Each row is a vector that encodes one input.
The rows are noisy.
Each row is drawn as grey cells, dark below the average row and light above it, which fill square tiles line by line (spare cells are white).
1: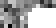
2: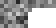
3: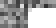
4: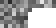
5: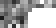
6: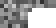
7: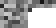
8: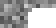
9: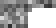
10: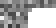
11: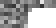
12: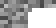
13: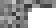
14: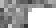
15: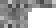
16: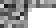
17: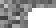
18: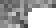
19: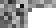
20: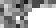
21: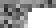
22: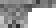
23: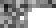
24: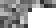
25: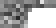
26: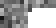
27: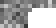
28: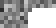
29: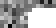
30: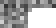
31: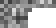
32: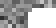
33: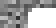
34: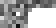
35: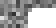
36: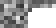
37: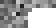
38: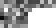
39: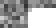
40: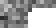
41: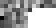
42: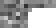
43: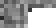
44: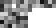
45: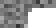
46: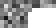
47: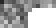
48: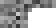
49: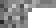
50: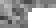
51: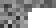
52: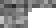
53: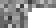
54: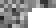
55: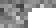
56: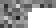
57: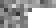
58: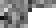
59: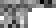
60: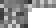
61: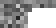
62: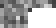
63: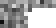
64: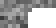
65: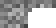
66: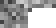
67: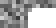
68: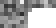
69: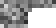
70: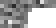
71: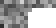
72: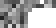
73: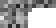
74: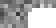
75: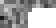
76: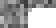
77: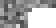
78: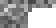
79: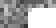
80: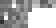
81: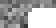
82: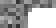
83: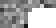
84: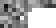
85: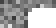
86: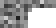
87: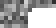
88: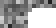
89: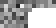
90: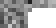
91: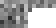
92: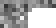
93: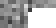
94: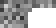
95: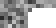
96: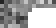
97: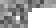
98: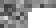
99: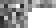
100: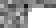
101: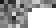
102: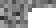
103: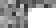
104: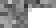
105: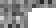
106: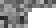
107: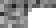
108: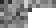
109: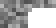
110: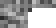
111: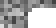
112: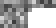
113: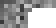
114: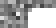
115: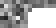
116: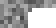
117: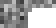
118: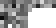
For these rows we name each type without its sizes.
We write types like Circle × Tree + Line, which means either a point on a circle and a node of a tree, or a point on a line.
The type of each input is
(Circle + Unit) × Line.
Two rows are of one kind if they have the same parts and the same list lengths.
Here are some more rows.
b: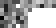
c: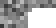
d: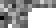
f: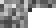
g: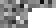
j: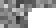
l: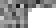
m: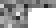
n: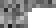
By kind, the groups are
b, d, f, g, j
c, l, m, n

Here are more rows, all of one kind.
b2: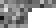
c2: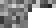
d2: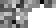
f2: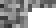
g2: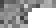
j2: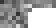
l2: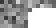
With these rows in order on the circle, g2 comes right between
d2 and l2.
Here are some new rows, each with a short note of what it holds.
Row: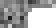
a point on a circle and a point on a line
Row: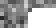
a point on a circle and a point on a line
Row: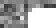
a point on a line
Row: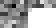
a point on a line
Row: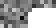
a point on a circle and a point on a line
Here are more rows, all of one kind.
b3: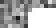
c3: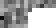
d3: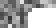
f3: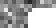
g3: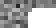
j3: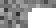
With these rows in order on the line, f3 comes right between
d3 and j3.
